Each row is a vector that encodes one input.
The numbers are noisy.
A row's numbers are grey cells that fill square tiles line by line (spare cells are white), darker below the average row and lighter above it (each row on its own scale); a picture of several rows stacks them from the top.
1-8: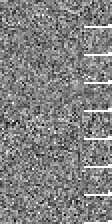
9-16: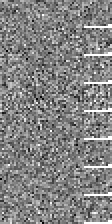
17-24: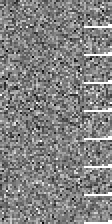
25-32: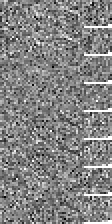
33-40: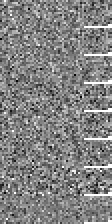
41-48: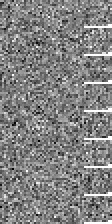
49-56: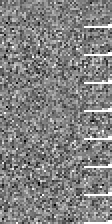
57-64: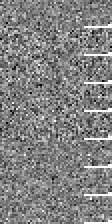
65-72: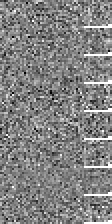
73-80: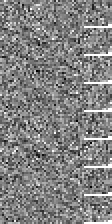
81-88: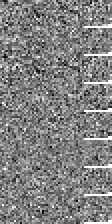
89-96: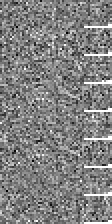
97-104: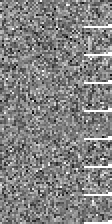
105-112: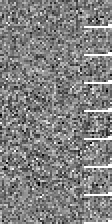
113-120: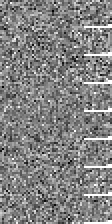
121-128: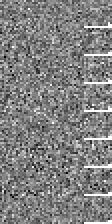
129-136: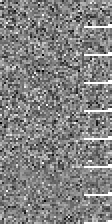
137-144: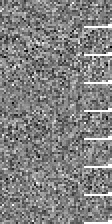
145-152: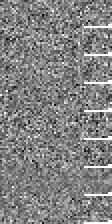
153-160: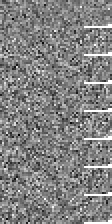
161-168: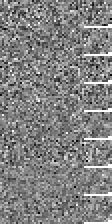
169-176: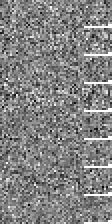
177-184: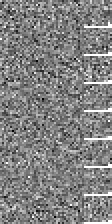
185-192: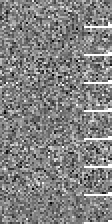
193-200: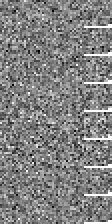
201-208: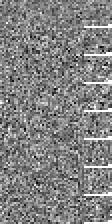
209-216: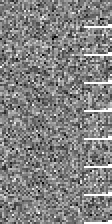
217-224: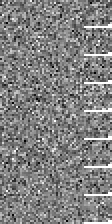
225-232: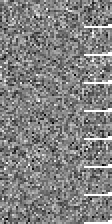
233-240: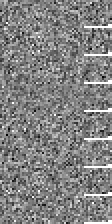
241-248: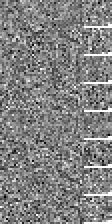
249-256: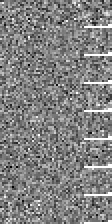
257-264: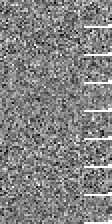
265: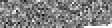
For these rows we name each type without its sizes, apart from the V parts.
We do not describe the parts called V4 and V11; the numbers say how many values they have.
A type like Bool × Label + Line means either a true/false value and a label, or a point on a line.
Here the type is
(Label + Tree) × (Line + V11) + V4.
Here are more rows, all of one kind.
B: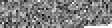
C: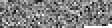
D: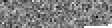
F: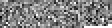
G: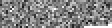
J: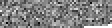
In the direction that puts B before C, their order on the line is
F, J, G, D, B, C.
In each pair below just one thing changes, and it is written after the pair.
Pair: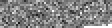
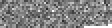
the value of V11
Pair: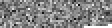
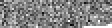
the label
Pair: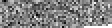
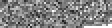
the value of V11
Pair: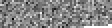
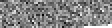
the label
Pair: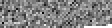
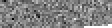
the value of V11
